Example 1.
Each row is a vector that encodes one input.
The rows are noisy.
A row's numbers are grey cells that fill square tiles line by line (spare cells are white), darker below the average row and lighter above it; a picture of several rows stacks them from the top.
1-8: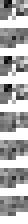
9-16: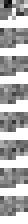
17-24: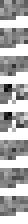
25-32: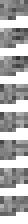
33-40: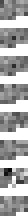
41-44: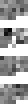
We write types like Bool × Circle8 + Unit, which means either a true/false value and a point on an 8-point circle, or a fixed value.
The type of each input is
Bool × Line3 × Line3 + Unit.
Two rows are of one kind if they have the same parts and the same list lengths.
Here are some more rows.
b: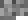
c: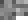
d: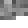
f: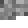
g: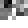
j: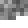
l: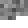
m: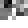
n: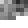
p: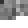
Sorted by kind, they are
b, c, d, f, j, l, n, p
g, m

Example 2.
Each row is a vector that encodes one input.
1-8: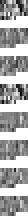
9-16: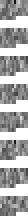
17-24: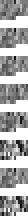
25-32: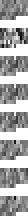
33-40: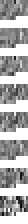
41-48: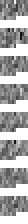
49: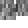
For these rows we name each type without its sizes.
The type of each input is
List(Line).
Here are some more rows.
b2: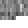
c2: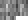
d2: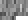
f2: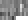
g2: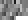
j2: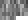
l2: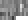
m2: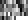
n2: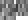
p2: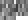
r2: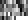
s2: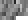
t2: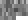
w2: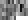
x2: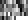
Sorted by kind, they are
b2, c2, d2, f2, g2, j2, l2, s2
m2, r2, x2
n2, p2, t2, w2

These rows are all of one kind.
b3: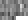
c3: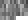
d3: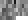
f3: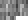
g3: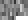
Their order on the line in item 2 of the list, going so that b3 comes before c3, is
f3, b3, c3, g3, d3.
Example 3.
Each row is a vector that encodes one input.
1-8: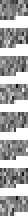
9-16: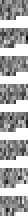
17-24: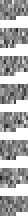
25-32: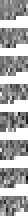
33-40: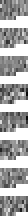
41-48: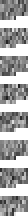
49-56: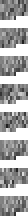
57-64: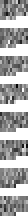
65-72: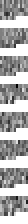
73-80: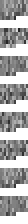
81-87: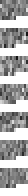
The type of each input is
(Circle11 + Unit) × Tree10.
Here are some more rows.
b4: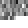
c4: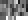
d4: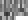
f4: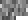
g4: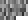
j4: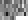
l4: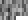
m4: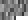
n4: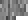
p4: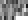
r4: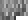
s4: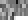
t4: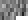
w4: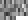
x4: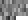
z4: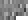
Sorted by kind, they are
b4, c4, d4, j4, p4, s4, w4
f4, g4, l4, m4, n4, r4, t4, x4, z4

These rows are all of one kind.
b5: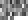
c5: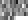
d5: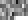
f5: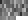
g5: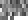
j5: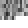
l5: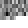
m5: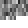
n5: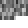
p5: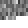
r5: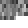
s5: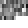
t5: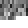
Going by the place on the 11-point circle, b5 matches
c5 and d5.
